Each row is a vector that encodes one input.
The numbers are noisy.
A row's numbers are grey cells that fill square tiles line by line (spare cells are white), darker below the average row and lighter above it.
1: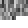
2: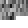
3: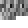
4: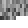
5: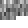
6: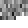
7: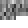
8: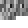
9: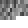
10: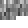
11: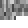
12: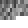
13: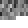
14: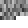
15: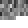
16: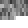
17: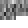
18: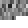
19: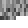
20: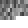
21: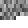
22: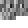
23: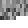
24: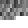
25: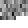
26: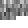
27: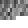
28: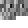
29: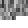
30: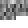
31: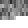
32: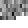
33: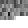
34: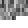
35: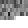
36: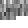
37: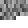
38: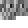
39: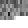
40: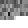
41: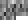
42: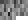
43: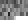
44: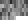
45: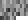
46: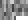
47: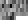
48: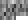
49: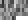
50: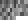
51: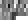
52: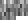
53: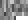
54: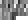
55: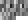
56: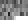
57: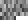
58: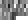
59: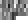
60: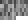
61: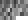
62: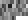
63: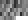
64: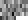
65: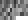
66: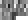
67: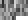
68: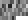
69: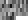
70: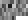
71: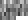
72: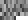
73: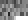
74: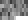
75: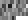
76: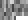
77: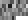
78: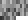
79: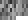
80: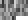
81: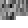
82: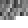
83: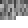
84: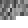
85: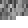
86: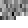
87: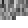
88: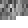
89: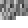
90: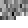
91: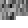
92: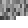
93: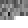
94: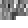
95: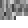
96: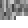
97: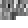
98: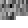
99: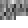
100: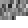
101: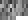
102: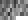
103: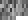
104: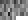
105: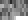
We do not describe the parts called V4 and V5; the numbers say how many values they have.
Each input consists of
either a point on a 6-point circle, or a true/false value and a value of V4, or a value of V5.
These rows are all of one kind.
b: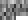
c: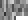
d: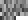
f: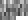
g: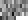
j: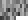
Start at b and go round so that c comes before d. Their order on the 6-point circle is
b, c, f, j, g, d.
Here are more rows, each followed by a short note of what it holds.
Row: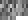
a true/false value and a value of V4
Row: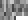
a point on a 6-point circle
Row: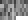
a true/false value and a value of V4
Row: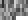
a value of V5
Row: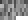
a true/false value and a value of V4
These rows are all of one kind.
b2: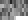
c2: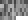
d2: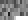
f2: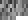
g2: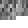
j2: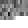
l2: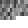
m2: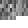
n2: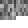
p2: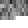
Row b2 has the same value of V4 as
d2, j2 and p2.
